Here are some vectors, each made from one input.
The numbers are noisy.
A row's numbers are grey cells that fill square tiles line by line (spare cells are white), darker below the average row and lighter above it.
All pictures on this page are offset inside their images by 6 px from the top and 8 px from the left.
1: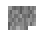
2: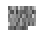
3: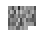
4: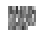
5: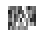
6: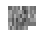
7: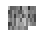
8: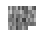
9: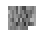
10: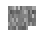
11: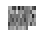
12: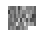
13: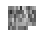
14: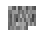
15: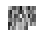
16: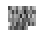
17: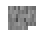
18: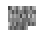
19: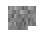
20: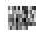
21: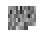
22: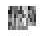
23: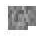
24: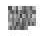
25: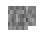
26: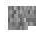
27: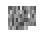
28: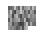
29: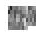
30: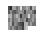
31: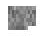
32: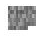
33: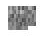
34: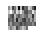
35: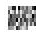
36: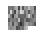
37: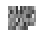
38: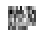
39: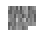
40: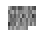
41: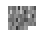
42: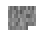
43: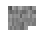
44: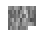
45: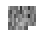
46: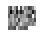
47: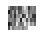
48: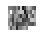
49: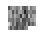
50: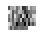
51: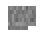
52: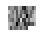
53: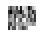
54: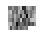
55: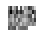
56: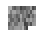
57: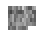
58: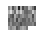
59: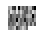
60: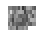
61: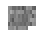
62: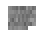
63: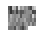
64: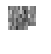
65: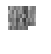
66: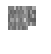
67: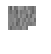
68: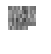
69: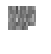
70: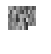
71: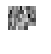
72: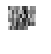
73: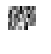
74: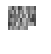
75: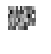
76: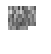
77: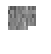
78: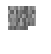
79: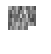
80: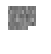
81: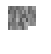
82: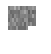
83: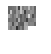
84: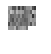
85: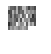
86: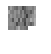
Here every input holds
a point on an 11-point line.
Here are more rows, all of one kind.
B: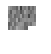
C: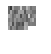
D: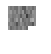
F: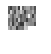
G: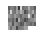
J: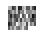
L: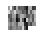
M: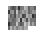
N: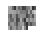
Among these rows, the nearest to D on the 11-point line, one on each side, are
B and N.
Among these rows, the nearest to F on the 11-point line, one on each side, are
C and G.
